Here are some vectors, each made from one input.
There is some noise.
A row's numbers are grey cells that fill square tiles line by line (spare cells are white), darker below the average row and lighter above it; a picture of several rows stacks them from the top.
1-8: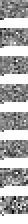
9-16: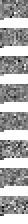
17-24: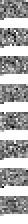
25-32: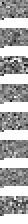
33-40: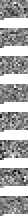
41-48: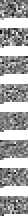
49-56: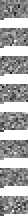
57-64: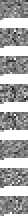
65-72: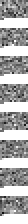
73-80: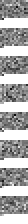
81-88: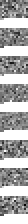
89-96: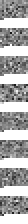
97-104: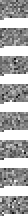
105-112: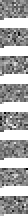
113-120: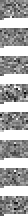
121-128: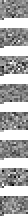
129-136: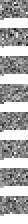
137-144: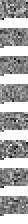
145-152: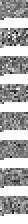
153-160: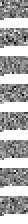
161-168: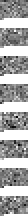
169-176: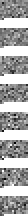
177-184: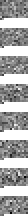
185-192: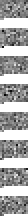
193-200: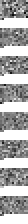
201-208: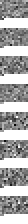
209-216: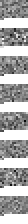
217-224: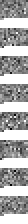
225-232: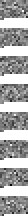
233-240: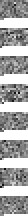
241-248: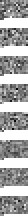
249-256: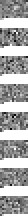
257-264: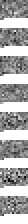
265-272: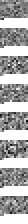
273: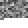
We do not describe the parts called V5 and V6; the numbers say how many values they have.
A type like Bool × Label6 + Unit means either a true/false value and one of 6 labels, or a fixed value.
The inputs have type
Bool × (Circle9 × V5 + Circle11) × V6.
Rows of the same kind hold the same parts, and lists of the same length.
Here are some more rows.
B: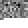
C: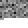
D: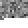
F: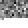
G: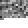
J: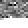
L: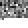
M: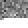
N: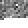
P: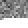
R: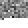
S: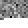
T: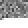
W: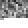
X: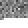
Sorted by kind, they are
B, F, L, M, P, S, T, W, X
C, D, G, J, N, R

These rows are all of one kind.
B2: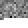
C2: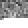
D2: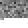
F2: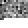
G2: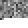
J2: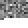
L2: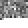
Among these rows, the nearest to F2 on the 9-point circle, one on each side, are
B2 and J2.
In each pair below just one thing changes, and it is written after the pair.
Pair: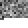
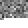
the true/false value
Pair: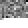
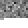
the value of V5
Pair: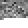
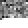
the value of V5
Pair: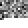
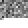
the place on the 9-point circle
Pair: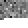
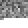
the value of V6
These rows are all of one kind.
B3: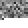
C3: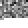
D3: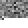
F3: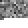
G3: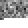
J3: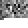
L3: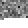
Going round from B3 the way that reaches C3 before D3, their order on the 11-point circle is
B3, G3, C3, F3, J3, L3, D3.
